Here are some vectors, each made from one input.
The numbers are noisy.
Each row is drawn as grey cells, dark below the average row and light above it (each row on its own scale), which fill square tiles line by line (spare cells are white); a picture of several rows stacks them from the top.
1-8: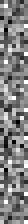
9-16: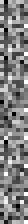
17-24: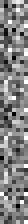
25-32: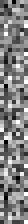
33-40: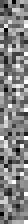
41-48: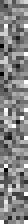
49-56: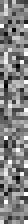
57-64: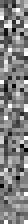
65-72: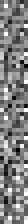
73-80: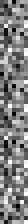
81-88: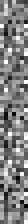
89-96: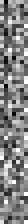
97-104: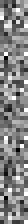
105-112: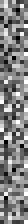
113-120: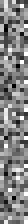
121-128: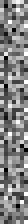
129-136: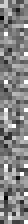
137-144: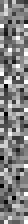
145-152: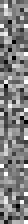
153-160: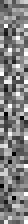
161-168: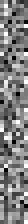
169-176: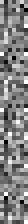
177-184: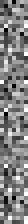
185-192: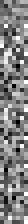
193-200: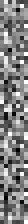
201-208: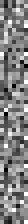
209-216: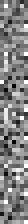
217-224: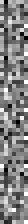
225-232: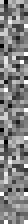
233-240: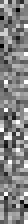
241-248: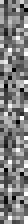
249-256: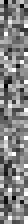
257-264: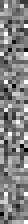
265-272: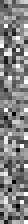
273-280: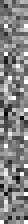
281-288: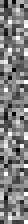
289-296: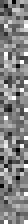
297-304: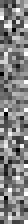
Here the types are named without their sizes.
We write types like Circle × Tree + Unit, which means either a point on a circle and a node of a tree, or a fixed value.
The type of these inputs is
Line × Line + Tree.
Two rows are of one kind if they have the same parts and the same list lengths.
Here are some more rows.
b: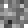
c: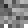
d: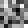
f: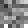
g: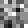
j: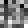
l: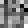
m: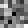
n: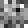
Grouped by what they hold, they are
b, d, g, m, n
c, f, j, l

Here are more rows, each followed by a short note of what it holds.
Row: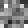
a point on each of two lines
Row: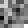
a point on each of two lines
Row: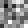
a node of a tree
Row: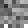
a node of a tree
